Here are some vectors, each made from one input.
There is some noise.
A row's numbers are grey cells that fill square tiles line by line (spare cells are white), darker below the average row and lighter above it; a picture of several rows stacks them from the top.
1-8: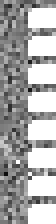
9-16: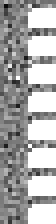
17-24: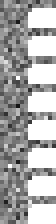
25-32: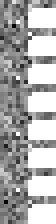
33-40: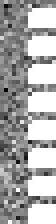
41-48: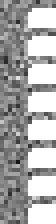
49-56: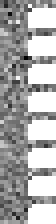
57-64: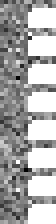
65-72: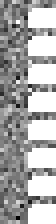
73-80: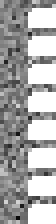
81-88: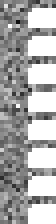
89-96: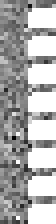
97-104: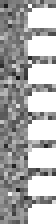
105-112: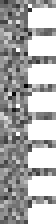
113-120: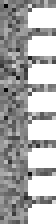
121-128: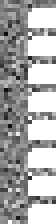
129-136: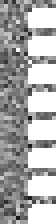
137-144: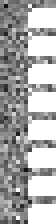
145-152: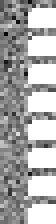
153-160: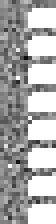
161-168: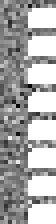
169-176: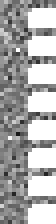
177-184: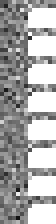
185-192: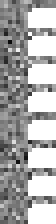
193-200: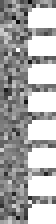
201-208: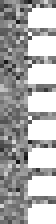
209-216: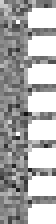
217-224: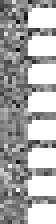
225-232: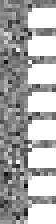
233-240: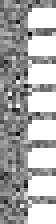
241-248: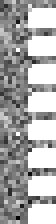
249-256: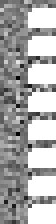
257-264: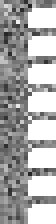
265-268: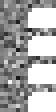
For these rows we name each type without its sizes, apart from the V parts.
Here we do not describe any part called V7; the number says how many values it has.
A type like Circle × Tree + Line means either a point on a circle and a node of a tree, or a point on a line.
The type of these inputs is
(Bool × V7 + Tree) × Tree.
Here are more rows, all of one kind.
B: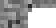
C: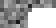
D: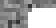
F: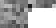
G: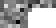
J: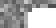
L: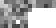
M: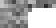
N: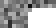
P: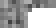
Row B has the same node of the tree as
D and P.
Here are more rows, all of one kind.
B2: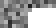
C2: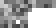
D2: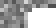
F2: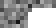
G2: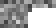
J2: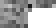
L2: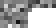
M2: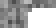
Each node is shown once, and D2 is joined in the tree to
G2 and M2.
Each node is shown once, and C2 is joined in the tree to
J2.
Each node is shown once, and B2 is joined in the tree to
M2.
